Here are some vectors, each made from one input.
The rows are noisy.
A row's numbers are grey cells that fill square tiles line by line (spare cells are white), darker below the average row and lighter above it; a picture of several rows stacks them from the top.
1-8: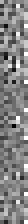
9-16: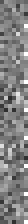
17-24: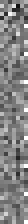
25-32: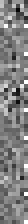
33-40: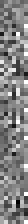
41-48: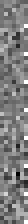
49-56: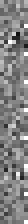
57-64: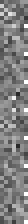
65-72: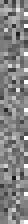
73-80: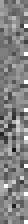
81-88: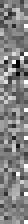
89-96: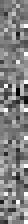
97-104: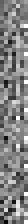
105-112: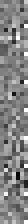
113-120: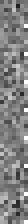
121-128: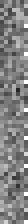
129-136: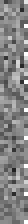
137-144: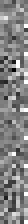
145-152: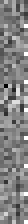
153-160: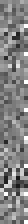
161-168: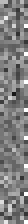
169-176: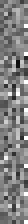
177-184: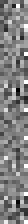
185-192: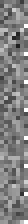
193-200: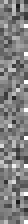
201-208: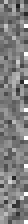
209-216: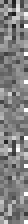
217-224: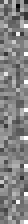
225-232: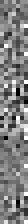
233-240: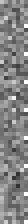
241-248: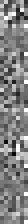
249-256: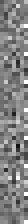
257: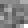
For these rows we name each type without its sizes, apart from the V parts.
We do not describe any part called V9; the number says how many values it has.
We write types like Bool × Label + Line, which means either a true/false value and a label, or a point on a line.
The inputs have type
Bool × Label + (Circle + Unit) × V9.
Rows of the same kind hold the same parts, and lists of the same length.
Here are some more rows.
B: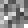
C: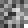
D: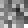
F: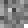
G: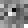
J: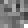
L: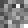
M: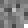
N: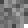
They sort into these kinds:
B, L
C, J, M, N
D, F, G

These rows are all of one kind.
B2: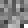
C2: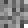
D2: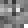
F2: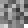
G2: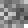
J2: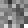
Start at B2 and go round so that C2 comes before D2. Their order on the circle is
B2, G2, C2, D2, F2, J2.
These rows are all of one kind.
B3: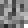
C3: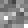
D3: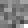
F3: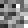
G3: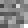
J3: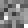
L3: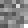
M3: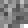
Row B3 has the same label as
D3 and M3.
